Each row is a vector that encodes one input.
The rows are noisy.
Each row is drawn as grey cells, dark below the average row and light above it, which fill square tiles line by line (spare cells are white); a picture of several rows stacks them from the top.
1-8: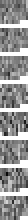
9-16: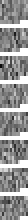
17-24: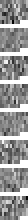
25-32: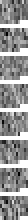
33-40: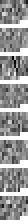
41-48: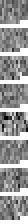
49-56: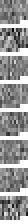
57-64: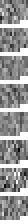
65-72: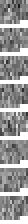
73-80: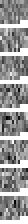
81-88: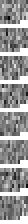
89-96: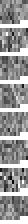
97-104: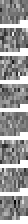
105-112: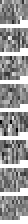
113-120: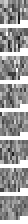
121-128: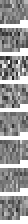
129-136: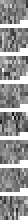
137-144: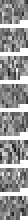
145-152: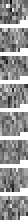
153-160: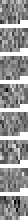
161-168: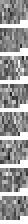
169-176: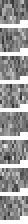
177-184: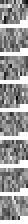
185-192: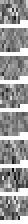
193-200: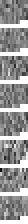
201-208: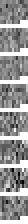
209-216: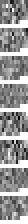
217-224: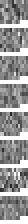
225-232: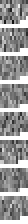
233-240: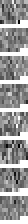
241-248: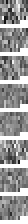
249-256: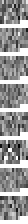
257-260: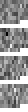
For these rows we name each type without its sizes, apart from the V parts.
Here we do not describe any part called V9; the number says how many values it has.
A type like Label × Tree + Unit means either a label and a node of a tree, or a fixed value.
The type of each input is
(Label + Line) × V9.
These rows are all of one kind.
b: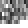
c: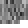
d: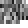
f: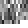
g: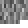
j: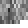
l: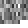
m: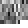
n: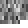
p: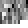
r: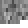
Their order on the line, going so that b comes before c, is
r, m, l, d, j, n, p, f, b, c, g.
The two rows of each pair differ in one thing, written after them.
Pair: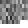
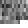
the value of V9
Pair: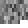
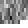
the place on the line
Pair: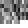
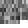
the value of V9
